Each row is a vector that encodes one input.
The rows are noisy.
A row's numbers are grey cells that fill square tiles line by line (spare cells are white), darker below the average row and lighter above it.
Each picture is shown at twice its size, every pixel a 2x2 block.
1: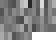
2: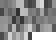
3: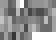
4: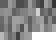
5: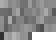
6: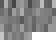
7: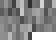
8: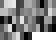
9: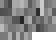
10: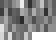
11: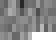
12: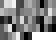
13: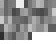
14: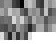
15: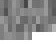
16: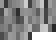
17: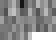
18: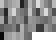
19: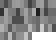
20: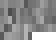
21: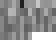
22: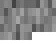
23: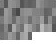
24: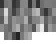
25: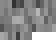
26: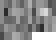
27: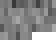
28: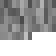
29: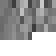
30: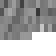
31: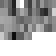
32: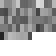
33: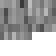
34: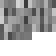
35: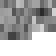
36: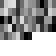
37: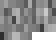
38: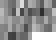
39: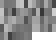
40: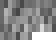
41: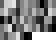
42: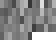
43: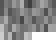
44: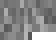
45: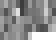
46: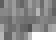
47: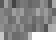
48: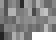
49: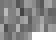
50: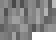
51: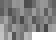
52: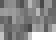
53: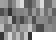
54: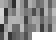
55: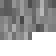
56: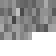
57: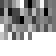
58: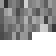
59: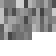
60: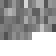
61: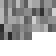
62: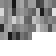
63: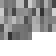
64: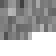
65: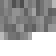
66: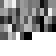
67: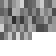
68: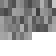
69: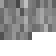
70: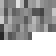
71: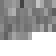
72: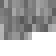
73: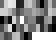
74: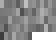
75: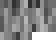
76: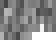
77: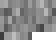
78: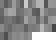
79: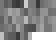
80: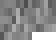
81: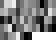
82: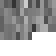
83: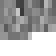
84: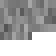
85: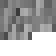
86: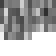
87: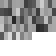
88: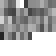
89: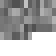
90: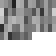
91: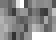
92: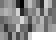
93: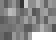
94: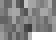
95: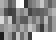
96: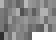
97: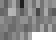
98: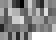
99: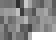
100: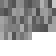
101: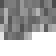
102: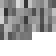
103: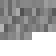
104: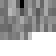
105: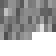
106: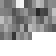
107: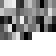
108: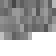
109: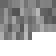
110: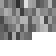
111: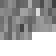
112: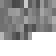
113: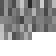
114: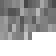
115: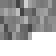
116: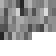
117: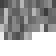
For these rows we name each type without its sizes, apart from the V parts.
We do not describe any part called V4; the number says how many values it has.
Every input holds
a list of items, each a true/false value and a value of V4.
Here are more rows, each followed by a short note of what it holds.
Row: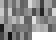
a list of one item
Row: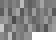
a list of three items
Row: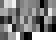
the empty list
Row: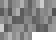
a list of three items
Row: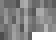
a list of two items
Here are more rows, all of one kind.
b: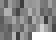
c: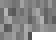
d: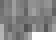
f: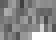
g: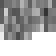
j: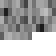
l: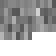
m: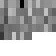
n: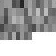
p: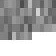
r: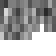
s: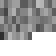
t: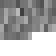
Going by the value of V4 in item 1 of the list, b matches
f, m, r and s.
